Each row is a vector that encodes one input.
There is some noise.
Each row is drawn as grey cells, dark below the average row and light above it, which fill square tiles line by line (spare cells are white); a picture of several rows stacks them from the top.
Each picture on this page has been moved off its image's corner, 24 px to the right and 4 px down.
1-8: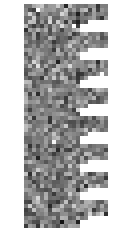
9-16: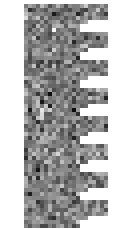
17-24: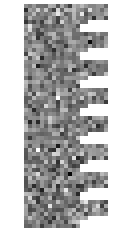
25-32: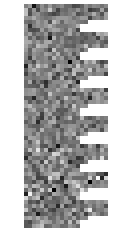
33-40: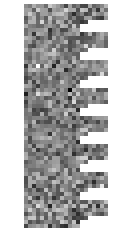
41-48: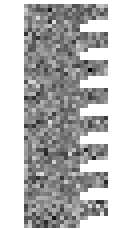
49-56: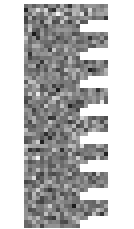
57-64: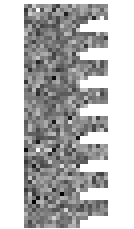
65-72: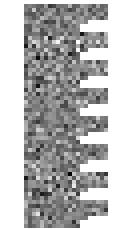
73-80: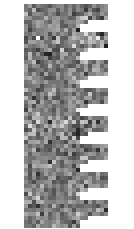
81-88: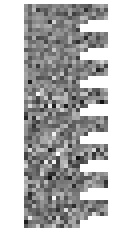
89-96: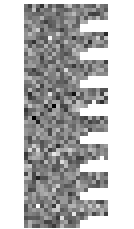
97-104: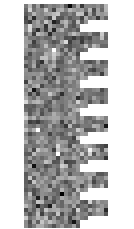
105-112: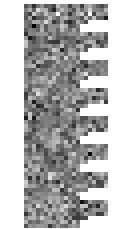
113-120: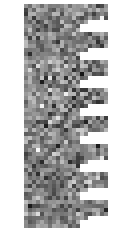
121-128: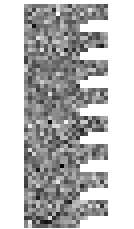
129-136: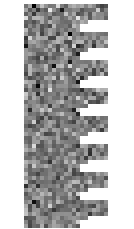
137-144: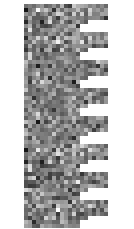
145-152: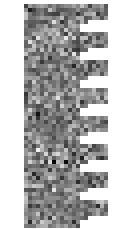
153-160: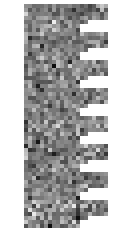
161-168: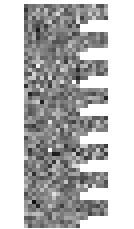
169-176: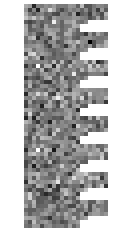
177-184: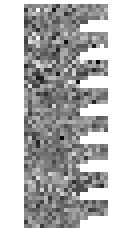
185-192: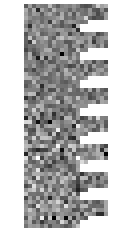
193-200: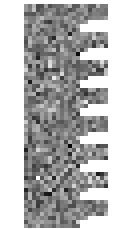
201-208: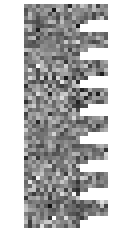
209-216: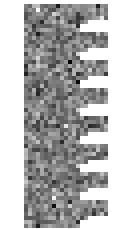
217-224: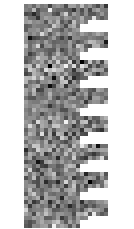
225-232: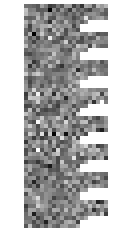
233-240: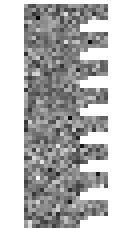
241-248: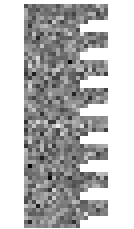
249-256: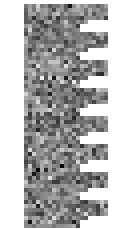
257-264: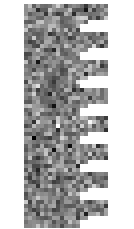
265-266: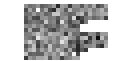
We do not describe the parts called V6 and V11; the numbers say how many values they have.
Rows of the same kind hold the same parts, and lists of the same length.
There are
4 kinds of row.
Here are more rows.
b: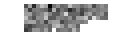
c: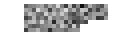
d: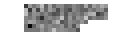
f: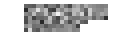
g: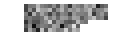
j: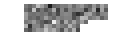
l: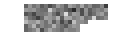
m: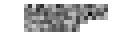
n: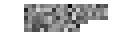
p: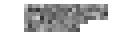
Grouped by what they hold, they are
b, d, j, p
c
f, g, n
l, m

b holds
a point on a 7-point line and a value of V6.
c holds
a point on a 5-point line.
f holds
a value of V11.
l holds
a point on a 7-point line and a node of an 8-node tree.
